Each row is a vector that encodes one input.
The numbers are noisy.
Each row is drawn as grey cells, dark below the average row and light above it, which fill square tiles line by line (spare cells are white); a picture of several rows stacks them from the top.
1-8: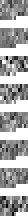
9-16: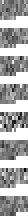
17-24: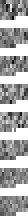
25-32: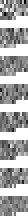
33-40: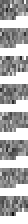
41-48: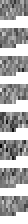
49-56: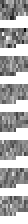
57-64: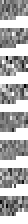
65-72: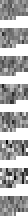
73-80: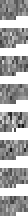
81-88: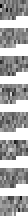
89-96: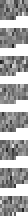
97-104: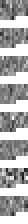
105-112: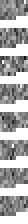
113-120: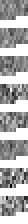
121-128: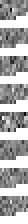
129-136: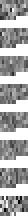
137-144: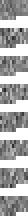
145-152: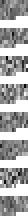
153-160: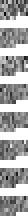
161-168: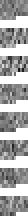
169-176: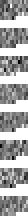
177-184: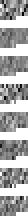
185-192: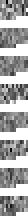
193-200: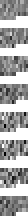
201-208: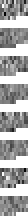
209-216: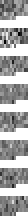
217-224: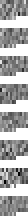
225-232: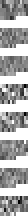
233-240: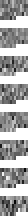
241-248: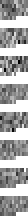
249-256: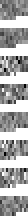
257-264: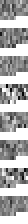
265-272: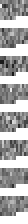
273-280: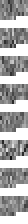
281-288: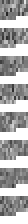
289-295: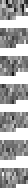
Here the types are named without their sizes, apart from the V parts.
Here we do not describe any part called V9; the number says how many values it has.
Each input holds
either a point on a line, or a list of items, each a point on a circle and a value of V9.
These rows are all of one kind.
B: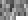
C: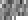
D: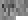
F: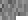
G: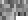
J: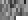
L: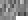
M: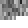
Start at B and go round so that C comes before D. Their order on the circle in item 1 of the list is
B, J, M, C, G, F, L, D.
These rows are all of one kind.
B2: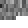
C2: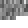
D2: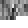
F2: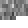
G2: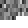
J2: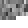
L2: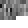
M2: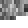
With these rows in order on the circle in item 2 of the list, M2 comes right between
D2 and G2.
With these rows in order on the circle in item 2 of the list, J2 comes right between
C2 and L2.
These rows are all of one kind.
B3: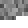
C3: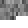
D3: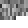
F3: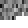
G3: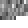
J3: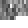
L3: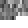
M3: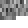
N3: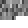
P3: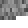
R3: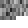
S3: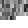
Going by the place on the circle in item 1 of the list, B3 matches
C3, F3, L3 and P3.
